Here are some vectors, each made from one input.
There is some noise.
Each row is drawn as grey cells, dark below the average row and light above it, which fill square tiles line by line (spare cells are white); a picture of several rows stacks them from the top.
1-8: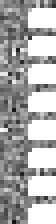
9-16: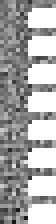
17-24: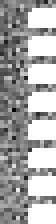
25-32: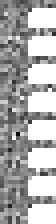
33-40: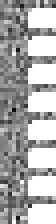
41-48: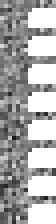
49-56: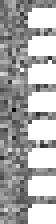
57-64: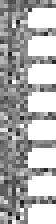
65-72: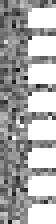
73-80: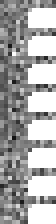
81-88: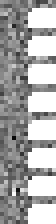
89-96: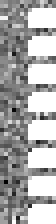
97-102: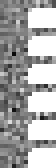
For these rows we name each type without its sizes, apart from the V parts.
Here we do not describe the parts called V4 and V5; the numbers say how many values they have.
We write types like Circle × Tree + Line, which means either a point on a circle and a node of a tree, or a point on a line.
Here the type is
(Bool × V4 + V5) × Line × Line.
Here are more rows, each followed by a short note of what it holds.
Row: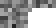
a point on each of two lines, a true/false value and a value of V4
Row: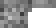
a point on each of two lines, a true/false value and a value of V4
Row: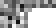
a point on each of two lines and a value of V5
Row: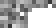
a point on each of two lines and a value of V5
